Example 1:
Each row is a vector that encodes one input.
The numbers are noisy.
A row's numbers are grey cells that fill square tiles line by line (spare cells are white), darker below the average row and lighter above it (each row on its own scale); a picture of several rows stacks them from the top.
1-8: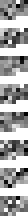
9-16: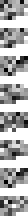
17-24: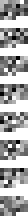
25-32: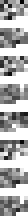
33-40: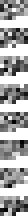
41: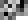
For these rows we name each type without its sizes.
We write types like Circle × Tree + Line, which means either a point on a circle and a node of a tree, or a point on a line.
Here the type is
Bool × Bool × Bool.
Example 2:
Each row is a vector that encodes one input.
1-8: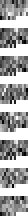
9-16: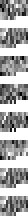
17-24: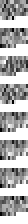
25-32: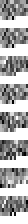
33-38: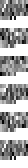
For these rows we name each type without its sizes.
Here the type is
Tree.
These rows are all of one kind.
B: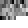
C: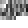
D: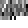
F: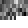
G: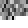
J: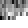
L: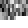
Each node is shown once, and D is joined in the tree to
C and F.
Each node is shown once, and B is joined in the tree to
F and J.
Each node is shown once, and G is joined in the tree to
L.
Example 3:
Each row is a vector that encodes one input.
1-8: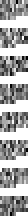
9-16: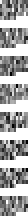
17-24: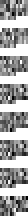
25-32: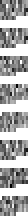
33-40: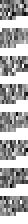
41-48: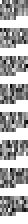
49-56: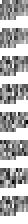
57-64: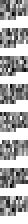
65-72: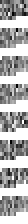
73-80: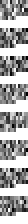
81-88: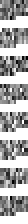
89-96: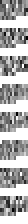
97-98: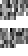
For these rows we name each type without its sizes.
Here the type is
Line.
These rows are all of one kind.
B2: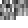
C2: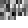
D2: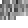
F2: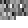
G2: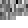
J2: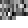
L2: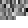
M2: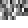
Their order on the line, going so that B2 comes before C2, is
B2, D2, G2, C2, F2, J2, M2, L2.
